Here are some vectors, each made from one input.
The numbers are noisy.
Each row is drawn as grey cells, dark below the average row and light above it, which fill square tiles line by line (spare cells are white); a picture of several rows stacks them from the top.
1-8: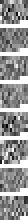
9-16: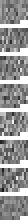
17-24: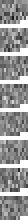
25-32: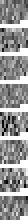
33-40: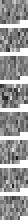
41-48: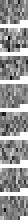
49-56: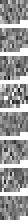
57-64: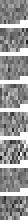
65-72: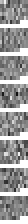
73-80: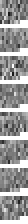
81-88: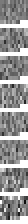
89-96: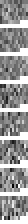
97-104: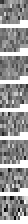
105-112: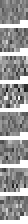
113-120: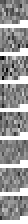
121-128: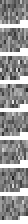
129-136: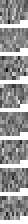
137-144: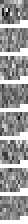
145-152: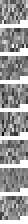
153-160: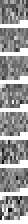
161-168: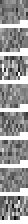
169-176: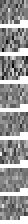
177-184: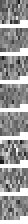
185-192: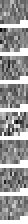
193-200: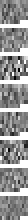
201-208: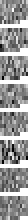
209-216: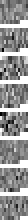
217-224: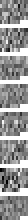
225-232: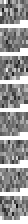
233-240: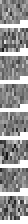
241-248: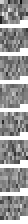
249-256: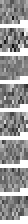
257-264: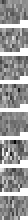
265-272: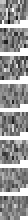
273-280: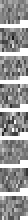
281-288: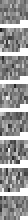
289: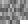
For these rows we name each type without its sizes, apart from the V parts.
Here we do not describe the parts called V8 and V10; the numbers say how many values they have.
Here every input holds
a value of V10, together with either a label, or a true/false value and a value of V8.
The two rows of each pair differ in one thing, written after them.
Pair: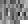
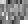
the value of V10
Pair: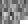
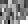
the value of V10
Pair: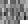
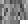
the true/false value
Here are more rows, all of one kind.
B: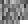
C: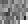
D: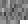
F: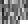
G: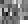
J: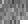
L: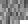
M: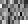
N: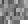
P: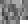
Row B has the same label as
D, F and M.
